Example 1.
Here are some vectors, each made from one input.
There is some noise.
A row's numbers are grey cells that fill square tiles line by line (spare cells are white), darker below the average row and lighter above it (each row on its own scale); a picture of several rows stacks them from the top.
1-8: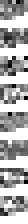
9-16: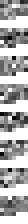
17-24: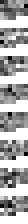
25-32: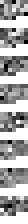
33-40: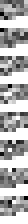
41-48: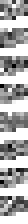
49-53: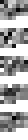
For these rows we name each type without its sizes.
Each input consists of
four true/false values.
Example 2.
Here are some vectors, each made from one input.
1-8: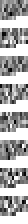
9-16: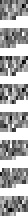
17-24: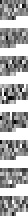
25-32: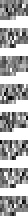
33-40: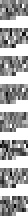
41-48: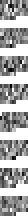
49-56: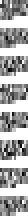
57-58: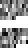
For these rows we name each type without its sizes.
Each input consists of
a point on a line.
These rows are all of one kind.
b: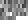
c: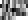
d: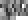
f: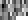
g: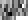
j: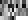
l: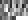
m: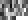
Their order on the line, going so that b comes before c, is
j, l, m, b, f, c, d, g.
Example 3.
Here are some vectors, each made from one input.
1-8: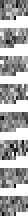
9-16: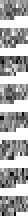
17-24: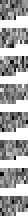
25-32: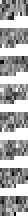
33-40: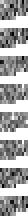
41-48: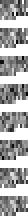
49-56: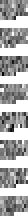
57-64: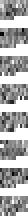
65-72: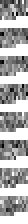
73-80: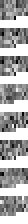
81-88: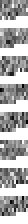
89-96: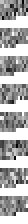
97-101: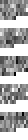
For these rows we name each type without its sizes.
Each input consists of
either a fixed value, or three true/false values.
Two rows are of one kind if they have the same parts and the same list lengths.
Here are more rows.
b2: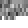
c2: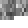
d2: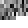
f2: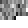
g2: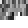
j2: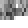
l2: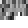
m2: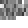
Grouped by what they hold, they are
b2, c2, d2, f2, j2, m2
g2, l2

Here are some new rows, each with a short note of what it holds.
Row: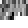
a fixed value
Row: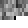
three true/false values
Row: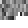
a fixed value
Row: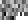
a fixed value
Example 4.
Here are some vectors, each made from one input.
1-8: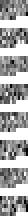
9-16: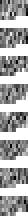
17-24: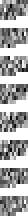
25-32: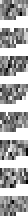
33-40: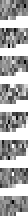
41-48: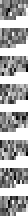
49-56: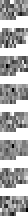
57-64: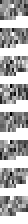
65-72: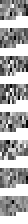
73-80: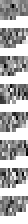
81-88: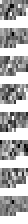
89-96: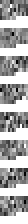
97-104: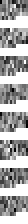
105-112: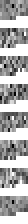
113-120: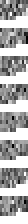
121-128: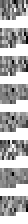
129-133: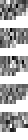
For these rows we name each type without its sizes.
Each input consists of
a point on a line.
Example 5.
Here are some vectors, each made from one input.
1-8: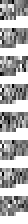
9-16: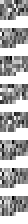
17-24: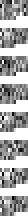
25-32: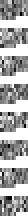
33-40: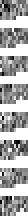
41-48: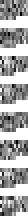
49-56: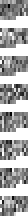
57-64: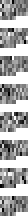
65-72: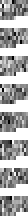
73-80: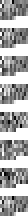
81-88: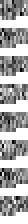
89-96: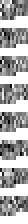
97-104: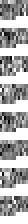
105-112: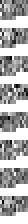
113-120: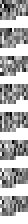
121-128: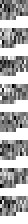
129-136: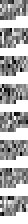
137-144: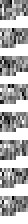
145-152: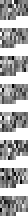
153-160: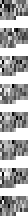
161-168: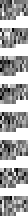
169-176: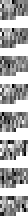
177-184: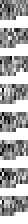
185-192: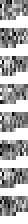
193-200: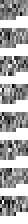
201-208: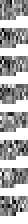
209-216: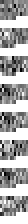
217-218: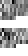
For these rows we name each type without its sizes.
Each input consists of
three true/false values.
